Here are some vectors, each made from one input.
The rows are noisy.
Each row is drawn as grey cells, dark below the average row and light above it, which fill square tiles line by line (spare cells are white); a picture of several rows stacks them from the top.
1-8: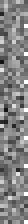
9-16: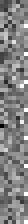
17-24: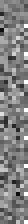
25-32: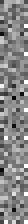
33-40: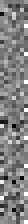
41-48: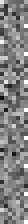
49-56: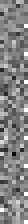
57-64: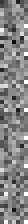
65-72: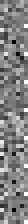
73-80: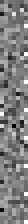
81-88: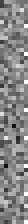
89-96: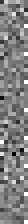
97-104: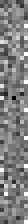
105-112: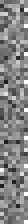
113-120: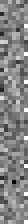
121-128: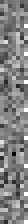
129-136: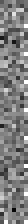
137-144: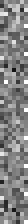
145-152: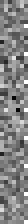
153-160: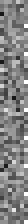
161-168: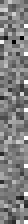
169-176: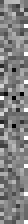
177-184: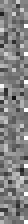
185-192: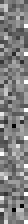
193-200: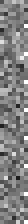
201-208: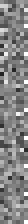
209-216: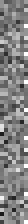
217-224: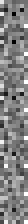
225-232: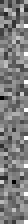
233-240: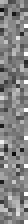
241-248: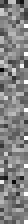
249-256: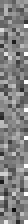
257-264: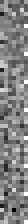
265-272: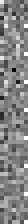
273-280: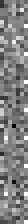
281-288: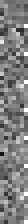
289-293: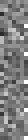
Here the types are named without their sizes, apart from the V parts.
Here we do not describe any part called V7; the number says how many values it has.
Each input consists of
a point on a line, together with a list of items, each a true/false value and a value of V7.
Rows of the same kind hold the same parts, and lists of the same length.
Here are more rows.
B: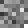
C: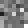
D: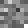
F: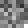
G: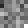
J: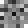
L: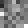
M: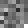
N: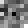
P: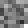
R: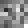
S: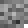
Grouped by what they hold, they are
B, C, D, M, P, S
F, G, L, R
J, N

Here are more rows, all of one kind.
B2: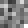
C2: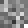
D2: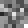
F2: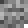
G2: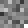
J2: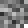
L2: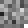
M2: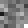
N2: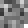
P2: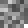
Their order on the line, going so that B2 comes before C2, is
N2, B2, F2, M2, C2, J2, P2, D2, G2, L2.
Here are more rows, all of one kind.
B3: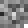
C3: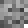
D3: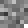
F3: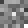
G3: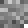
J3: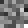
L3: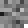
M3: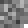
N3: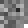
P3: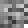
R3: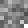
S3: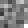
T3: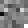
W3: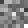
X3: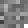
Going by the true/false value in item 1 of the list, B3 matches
L3, S3, T3 and X3.
